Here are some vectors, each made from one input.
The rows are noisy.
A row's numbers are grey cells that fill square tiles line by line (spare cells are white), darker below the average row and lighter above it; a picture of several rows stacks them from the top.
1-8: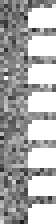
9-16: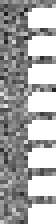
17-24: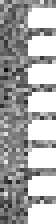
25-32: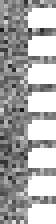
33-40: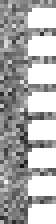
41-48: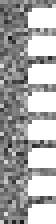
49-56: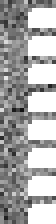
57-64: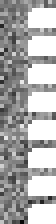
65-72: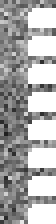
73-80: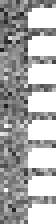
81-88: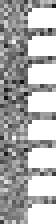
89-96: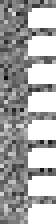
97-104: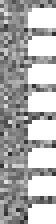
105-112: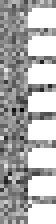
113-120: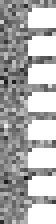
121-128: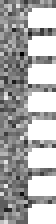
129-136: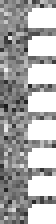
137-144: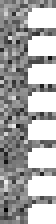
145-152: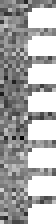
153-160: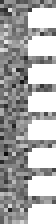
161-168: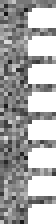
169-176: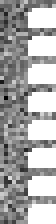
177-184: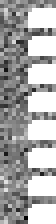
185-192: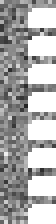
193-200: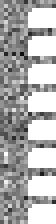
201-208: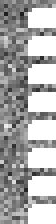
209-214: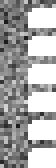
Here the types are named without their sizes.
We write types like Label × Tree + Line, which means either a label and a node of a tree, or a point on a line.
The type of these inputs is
Bool × Circle × Circle.
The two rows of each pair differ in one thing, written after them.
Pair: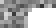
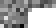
the true/false value
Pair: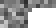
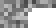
the true/false value
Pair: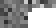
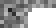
the true/false value
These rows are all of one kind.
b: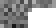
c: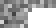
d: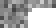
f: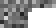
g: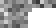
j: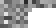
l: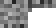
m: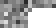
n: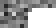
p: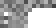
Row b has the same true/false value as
f, l and n.
